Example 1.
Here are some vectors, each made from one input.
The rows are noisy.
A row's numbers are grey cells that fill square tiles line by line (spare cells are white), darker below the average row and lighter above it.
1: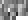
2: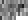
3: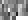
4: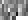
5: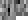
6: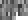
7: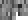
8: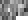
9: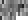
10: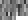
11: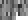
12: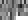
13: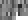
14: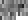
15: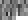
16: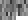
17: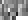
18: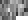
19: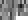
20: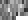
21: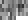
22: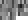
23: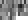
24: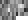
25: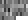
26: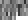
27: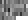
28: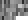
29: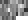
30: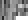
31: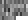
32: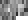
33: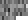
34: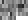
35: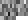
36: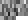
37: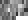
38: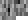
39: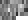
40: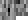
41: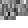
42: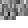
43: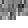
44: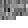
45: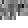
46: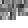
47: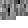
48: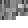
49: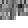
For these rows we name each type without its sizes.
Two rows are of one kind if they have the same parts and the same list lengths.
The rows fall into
2 kinds.
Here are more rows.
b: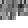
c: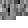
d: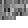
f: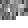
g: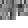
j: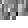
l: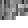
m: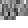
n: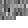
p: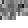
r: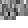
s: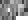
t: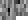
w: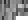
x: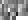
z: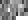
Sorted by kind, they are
b, g, p
c, d, f, j, l, m, n, r, s, t, w, x, z

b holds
a point on a line.
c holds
a point on a circle.
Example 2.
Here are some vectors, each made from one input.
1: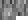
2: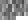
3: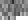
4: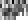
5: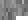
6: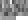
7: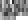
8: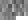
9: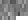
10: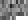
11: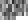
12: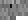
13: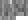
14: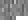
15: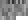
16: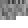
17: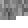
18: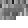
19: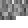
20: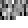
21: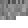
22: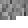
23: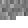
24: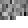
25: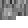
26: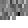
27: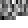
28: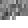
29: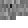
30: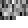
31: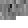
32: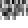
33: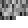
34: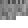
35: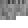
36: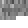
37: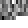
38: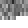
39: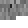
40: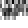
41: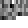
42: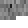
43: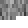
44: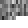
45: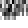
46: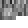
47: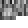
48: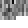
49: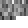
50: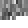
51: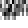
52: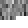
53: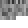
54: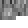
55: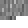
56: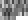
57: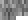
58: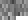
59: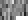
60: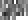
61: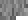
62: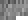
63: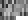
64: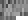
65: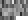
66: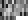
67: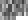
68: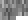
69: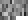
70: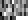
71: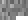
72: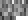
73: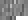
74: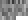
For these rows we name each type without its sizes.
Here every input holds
a label and a true/false value.
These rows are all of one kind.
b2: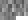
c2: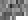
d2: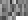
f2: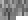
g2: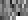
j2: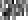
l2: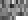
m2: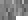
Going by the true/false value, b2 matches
f2 and m2.
